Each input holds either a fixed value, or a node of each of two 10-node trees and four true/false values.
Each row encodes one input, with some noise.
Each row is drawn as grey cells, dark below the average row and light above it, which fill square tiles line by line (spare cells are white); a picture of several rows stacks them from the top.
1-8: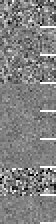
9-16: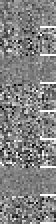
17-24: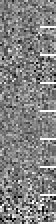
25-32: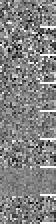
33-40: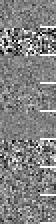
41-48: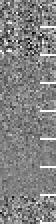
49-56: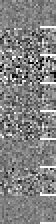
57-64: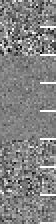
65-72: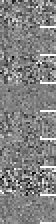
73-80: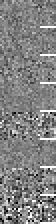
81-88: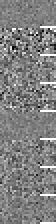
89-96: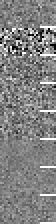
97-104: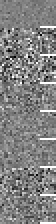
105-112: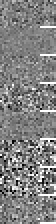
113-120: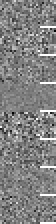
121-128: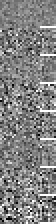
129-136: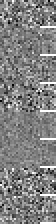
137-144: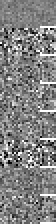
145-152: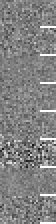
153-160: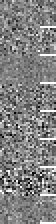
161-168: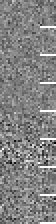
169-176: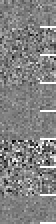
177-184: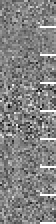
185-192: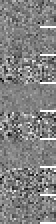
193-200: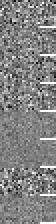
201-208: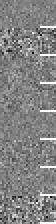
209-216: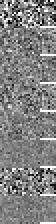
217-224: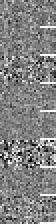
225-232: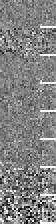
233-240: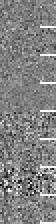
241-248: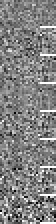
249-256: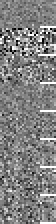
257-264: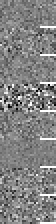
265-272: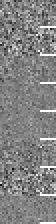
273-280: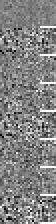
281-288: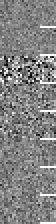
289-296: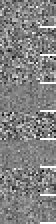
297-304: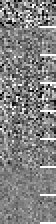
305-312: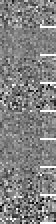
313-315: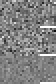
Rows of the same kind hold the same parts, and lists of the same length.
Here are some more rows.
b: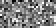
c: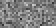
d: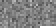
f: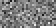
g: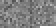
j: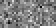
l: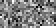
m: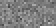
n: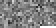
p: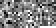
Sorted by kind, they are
b, c, d, g, j, l, m, n, p
f

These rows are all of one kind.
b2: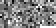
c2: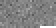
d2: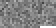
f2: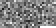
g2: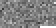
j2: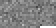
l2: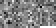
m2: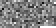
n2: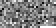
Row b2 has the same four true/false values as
g2 and m2.
